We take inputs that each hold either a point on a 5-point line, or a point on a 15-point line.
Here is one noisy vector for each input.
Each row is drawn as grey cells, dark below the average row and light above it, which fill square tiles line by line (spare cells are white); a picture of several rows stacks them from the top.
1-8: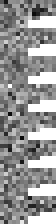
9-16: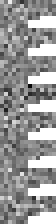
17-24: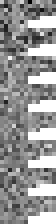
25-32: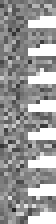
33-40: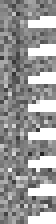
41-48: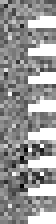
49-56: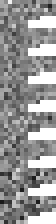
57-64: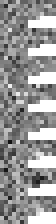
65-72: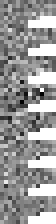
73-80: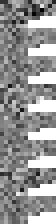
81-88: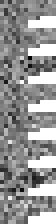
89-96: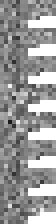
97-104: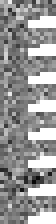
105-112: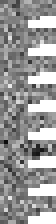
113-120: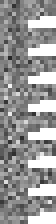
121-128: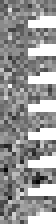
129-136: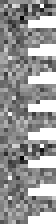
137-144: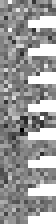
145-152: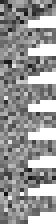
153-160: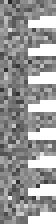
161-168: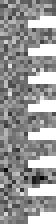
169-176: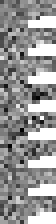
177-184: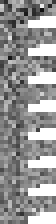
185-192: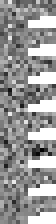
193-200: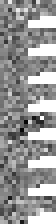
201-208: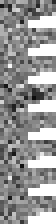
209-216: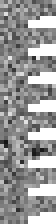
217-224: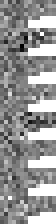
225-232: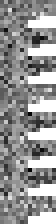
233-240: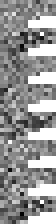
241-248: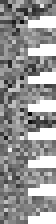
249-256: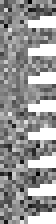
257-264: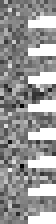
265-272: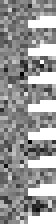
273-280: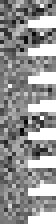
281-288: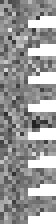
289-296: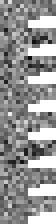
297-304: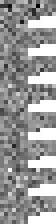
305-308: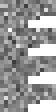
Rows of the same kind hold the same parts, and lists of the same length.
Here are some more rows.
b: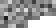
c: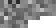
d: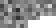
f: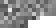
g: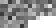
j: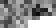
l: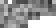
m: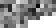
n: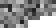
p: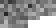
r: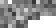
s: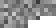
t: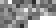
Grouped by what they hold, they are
b, c, d, f, g, l, p, r, s, t
j, m, n

